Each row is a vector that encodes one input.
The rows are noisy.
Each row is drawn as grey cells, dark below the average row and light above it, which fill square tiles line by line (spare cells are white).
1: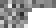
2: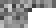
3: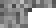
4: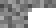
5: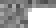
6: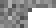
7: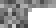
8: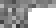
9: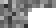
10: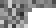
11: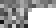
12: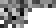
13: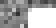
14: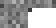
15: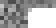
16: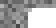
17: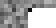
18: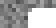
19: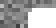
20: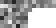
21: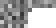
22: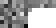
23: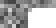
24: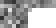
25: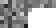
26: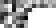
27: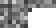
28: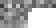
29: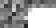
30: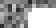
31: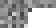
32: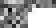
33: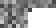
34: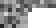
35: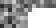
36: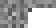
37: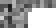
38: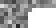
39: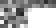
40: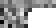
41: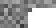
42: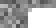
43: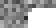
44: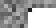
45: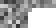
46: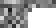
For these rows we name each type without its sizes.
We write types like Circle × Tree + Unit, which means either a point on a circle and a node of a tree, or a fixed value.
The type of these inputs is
Line × Tree.
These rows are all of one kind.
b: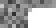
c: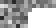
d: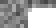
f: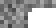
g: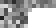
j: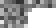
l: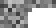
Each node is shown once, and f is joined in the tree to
c and g.
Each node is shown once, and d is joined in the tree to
g and l.
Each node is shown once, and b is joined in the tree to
j.
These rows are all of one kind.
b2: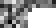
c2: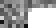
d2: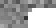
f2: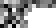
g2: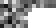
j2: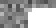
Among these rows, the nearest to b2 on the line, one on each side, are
f2 and g2.
